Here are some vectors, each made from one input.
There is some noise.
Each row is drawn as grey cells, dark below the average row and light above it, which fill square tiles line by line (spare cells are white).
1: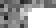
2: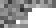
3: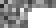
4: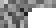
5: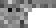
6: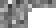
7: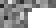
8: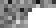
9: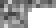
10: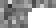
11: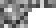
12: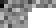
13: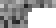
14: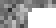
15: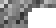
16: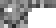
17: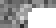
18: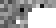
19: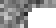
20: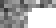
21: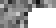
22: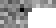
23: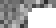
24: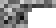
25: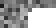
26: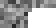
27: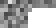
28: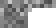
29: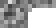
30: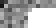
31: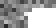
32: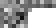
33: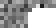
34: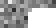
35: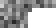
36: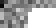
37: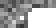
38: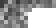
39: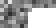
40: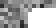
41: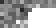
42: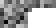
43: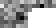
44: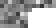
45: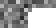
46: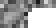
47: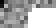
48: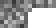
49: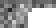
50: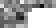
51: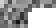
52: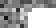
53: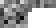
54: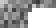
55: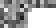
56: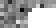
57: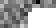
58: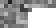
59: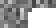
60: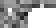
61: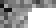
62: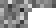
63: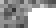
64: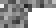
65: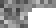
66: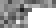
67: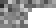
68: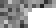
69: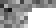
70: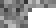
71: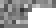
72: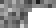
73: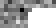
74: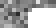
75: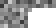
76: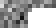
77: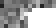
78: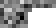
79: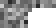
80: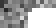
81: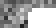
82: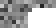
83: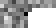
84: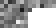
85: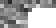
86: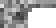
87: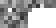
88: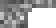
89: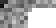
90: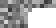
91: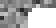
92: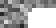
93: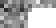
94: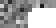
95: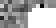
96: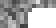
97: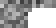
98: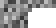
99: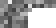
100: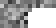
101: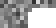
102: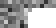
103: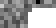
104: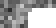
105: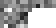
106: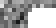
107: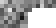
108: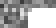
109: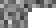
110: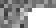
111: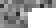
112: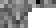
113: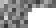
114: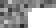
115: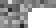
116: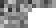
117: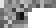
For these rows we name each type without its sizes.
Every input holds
a label, together with either a label, or a node of a tree.
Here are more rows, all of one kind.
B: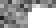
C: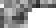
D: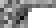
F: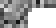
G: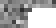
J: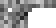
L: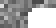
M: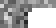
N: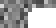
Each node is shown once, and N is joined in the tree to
L and M.
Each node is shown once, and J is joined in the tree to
D.
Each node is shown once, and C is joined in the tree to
D.
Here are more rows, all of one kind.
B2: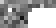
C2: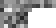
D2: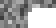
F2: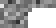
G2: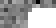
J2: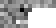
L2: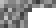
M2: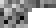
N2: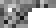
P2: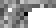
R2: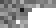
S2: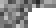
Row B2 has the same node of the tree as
C2, N2 and P2.
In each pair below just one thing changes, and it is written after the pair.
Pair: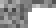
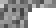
the node of the tree
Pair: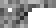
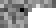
the node of the tree
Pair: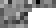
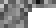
the node of the tree
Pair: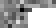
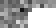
the label
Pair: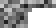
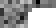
the label
